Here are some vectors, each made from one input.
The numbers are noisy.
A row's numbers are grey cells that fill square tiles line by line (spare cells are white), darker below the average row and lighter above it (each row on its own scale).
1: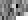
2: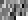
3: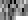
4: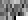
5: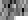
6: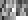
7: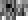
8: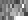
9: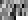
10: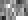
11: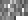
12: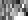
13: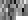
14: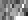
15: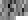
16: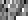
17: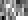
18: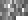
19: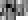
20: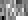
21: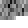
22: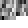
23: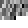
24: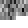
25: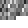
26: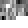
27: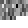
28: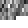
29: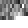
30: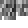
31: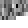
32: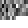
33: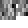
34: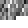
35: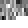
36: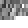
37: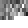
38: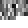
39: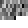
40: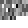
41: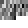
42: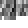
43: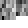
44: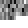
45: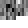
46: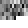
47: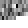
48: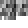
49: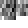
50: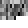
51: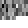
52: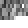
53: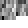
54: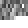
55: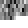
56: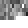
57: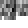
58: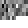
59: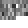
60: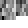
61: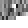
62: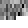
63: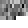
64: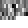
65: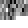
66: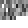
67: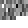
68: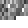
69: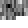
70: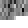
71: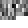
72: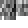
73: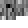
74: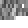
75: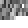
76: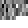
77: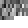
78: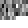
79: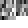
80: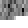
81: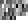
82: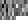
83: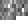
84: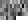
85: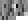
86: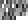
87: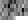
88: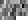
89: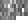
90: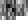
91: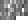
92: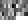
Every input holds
four true/false values.
